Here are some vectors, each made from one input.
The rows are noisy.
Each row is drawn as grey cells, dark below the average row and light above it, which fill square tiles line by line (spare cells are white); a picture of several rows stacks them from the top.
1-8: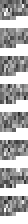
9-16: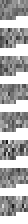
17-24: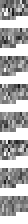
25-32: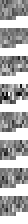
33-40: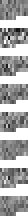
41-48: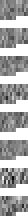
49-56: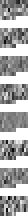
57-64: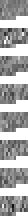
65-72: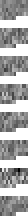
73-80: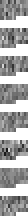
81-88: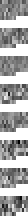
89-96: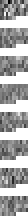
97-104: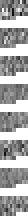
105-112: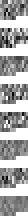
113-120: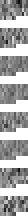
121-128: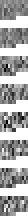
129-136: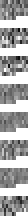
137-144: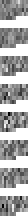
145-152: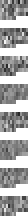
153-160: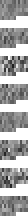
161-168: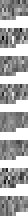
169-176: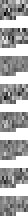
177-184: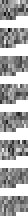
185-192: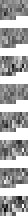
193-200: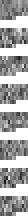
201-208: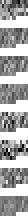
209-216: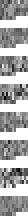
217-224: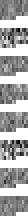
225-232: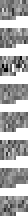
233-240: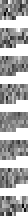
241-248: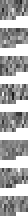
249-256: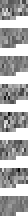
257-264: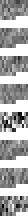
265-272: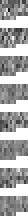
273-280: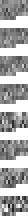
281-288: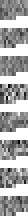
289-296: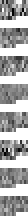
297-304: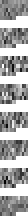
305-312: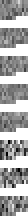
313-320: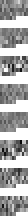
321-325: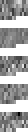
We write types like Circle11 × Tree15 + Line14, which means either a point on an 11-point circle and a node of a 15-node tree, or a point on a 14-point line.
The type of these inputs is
Bool × Bool × Bool + Line8.
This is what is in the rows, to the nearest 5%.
About 55% of them hold a point on an 8-point line. The rest hold three true/false values.
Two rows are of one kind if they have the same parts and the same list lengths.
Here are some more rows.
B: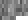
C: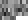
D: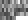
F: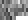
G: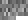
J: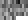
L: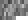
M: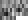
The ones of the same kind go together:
B, C, D, F, J, L
G, M

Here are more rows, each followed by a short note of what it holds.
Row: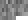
a point on an 8-point line
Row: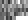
a point on an 8-point line
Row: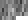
a point on an 8-point line
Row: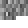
a point on an 8-point line
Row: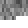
a point on an 8-point line
